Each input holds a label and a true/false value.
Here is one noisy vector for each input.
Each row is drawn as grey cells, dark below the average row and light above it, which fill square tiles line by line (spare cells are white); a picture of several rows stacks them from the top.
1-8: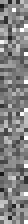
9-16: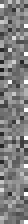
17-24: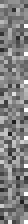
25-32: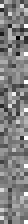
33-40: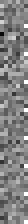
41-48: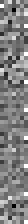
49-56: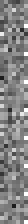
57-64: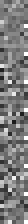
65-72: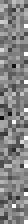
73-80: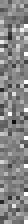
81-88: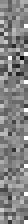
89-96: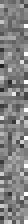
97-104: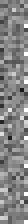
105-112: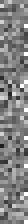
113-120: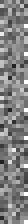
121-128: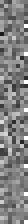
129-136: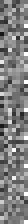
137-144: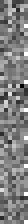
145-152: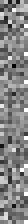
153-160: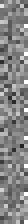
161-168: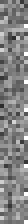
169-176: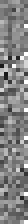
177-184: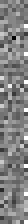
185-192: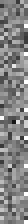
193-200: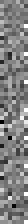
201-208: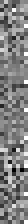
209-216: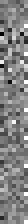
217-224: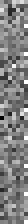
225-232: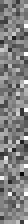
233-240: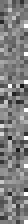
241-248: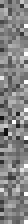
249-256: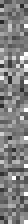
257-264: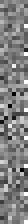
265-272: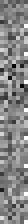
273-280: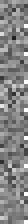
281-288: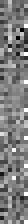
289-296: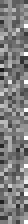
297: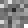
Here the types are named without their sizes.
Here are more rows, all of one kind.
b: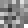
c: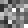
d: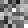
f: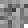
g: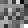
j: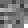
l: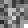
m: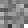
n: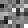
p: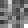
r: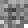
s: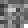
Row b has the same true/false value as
f, g, m and r.
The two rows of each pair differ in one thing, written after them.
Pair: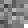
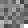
the true/false value
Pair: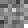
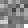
the true/false value
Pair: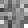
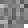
the label
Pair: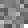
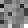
the true/false value
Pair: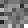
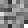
the true/false value
